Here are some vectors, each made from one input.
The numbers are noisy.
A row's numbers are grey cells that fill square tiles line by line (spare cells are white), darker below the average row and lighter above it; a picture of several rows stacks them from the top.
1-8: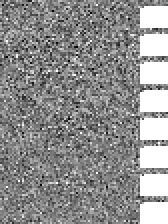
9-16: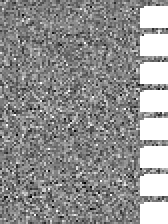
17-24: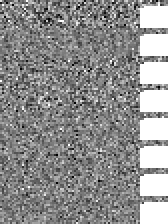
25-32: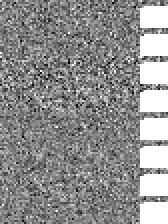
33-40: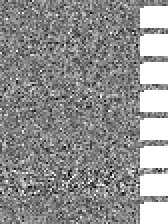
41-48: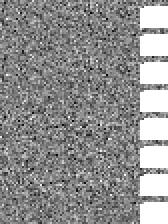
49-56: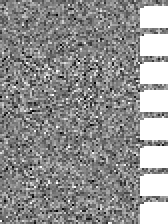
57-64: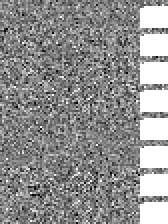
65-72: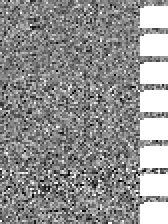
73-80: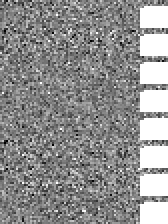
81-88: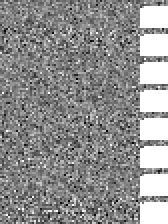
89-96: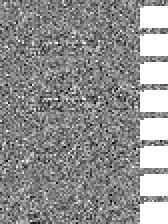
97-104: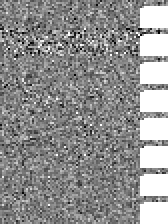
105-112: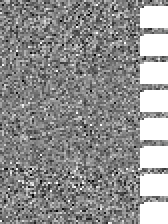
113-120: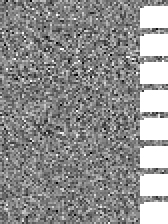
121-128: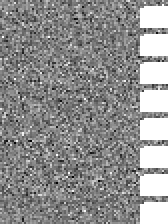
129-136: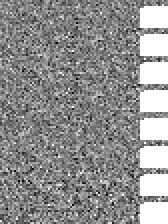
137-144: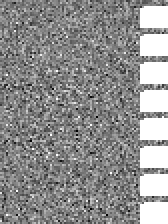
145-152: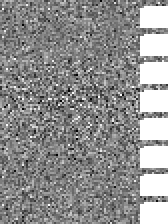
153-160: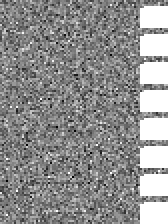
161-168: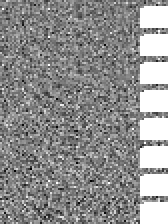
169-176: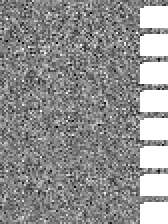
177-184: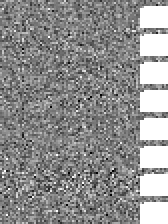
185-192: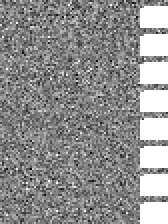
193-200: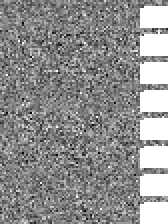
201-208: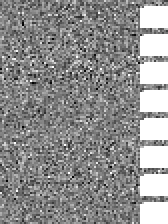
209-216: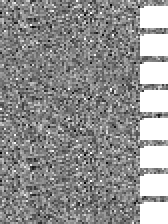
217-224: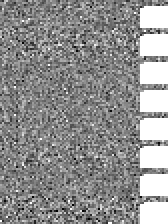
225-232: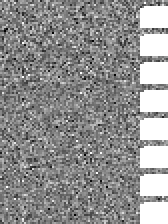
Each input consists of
a point on a 10-point line, together with a list of up to two points on a 6-point line.
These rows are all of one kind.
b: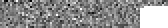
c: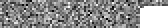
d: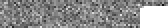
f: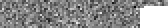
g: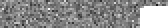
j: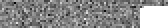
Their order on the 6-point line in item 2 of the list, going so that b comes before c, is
b, d, f, j, c, g.
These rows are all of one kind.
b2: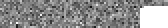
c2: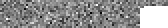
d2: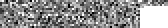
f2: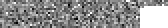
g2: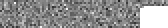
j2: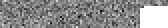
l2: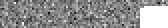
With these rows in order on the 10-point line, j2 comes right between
b2 and c2.
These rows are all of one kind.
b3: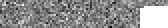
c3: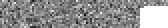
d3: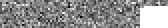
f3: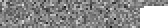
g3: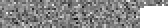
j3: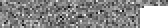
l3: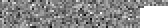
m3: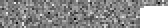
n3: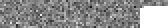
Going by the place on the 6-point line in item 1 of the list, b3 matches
c3 and n3.
